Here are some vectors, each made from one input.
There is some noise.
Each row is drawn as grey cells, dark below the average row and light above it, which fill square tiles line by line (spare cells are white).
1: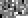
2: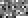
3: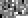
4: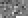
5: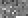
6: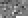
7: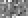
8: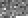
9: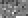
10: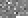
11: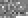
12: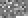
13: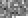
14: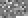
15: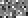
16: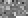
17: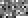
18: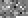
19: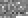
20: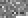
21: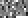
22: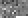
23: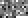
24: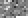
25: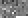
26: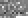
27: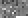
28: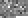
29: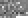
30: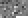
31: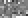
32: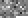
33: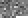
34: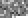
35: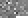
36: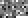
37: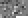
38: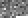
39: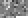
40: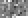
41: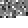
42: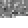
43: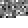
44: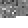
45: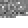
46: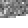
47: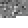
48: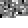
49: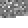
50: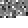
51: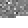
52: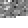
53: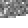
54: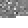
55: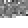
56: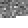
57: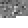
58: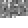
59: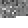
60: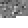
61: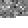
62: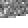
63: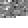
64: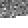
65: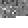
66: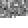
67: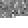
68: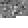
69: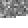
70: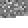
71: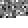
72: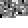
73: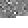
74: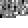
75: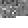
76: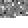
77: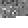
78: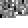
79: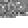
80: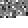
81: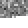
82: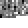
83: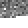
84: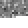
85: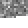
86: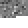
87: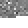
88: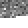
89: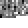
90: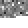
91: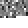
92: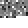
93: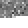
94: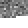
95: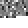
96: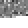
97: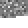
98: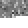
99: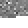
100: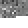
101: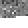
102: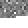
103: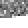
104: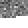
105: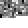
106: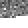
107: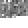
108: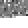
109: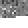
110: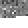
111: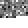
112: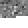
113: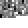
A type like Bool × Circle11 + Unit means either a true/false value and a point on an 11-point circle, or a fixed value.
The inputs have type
(Circle6 + Unit) × Line5 + Line6.
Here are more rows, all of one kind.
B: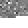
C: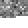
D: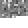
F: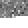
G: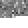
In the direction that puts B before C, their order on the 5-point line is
F, G, B, D, C.
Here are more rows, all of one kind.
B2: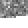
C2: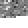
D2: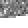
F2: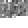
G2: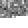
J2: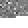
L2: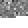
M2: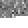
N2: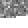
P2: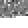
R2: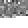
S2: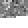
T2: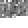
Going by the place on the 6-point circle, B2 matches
C2, D2, N2 and S2.
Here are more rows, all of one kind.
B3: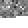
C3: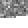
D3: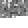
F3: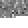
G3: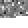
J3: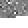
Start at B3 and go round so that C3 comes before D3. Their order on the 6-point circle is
B3, C3, D3, F3, G3, J3.
